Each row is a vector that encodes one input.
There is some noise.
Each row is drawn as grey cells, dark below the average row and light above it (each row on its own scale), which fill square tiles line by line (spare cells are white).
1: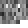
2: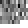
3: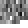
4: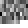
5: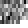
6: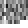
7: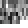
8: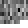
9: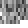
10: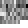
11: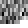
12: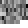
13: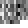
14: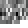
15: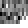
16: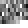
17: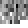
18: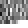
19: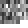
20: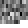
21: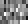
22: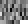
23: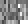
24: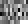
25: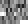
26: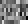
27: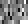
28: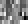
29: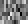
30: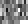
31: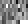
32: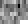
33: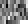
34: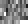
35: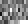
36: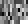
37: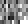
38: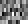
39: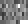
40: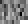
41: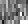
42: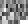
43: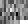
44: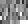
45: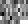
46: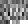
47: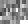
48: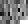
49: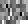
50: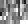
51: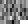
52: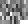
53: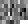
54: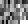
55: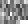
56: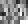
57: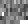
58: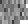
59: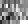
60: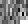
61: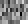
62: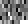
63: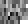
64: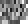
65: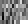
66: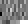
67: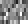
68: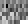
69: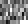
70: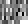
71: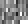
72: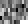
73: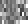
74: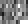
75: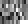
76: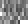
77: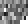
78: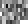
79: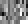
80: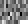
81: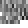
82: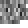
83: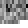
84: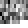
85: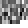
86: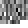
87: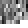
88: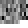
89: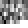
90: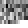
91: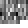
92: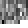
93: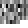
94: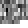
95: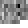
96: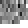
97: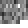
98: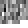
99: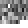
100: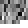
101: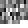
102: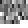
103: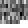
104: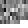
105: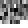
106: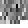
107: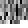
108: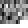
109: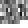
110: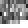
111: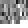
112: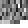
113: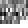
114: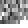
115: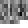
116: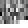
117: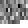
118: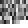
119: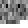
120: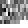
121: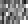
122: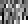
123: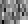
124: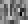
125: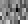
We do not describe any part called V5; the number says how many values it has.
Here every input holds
four true/false values and a value of V5, together with either a fixed value, or a node of a 9-node tree.
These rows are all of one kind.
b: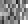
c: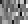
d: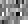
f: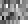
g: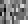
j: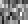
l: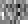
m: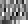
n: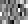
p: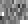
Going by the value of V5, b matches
c, f, n and p.
